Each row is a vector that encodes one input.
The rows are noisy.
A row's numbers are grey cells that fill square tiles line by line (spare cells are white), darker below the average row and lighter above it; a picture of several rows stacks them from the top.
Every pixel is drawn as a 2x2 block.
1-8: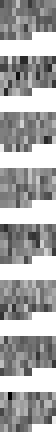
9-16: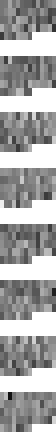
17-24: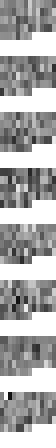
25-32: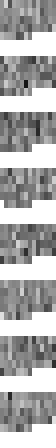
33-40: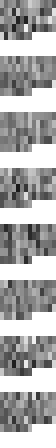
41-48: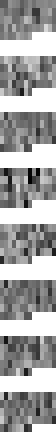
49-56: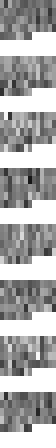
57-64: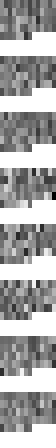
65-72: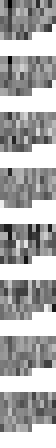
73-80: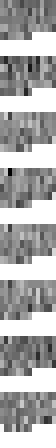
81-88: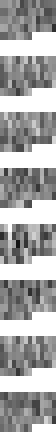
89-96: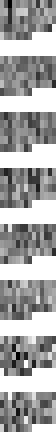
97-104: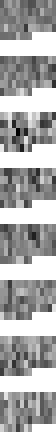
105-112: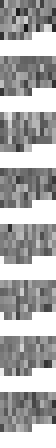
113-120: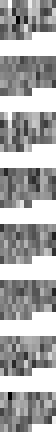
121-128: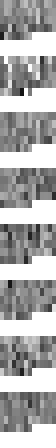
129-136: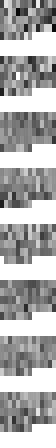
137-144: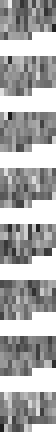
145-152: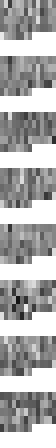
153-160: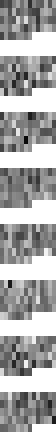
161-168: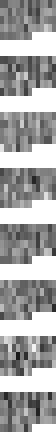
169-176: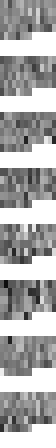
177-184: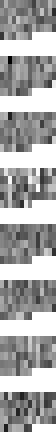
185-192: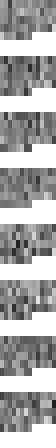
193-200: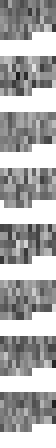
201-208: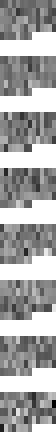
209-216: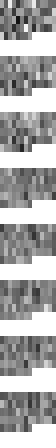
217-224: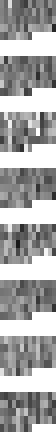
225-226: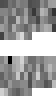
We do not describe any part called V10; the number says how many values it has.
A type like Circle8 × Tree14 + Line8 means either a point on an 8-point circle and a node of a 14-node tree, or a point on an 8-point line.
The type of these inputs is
Label4 × Line7 + V10.
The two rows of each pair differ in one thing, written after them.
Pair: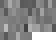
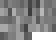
the place on the 7-point line
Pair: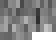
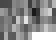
the label
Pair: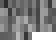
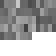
the place on the 7-point line
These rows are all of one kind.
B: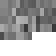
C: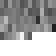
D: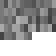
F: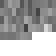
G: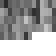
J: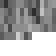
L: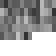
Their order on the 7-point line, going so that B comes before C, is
J, B, C, D, L, G, F.
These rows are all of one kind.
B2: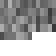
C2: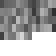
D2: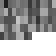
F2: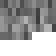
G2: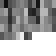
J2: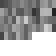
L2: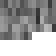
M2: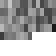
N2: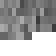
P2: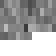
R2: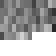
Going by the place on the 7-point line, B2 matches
C2, D2, G2 and R2.
